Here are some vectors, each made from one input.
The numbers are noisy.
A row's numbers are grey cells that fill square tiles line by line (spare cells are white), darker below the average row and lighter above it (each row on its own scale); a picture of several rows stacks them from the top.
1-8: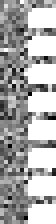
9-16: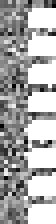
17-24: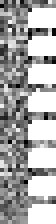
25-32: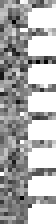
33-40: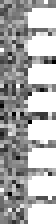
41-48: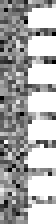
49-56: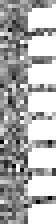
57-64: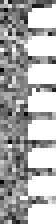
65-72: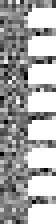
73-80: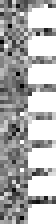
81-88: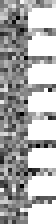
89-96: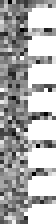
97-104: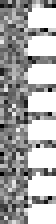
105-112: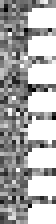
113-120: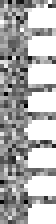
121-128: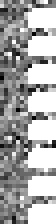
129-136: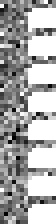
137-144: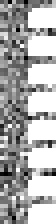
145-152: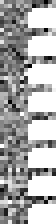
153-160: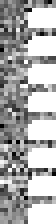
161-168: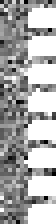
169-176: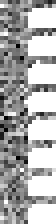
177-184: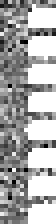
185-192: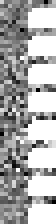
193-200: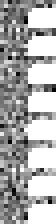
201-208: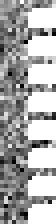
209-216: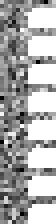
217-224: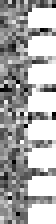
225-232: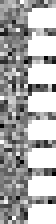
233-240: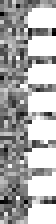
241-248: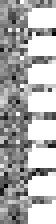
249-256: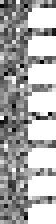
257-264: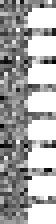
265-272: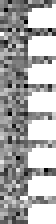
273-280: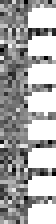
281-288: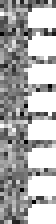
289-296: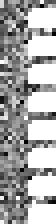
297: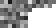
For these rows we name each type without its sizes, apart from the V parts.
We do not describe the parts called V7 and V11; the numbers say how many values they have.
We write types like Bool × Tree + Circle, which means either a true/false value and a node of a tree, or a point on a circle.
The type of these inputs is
Bool × Bool × Bool + (Line + V7) × V11.
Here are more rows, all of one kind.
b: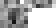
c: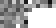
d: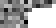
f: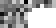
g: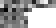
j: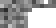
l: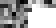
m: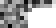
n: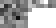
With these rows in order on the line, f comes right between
d and m.
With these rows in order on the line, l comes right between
m and n.
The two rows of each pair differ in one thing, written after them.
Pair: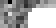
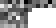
the value of V7
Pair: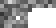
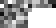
the value of V7
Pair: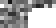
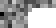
the value of V11
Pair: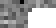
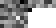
the value of V7
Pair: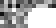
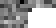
the value of V11
